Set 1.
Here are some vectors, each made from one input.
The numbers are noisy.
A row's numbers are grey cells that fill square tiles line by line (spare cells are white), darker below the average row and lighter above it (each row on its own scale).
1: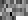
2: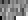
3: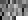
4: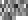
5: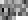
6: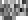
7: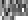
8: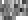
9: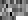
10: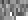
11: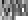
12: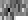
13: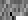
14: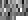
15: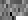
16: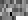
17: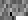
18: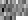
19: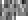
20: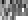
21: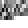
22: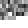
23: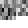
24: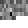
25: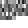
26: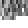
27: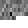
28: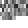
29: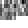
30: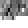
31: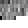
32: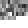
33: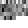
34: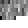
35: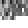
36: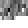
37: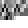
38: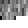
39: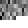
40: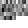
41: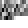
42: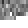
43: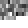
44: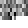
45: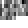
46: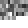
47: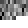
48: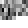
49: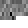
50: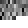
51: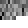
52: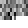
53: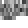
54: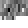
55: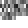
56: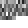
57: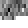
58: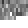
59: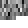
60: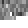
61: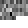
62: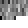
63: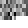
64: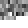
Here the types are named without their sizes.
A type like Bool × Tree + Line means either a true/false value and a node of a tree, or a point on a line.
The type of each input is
Bool × Bool × Bool + Label.
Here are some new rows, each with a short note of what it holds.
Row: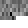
three true/false values
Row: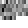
a label
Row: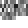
a label
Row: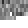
three true/false values
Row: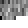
three true/false values
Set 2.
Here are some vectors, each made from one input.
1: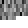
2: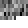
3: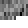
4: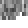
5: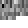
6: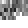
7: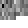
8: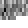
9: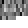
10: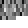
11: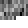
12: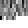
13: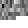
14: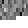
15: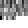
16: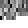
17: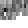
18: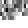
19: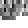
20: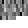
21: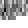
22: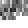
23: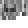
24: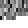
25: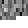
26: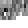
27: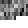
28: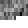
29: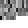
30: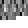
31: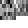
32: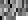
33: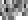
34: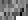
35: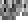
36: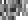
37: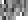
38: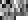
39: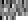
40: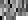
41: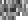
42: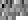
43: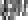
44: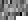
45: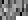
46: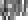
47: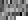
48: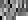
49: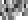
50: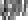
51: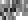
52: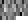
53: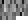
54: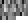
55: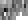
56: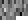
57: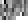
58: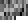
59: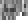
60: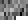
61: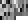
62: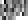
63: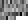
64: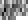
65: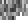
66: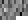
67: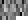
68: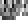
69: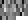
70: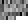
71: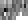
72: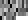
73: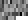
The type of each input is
Bool × Bool × Bool + Label9.
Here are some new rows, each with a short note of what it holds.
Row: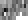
one of 9 labels
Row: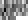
one of 9 labels
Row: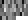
three true/false values
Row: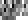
one of 9 labels
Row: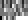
three true/false values
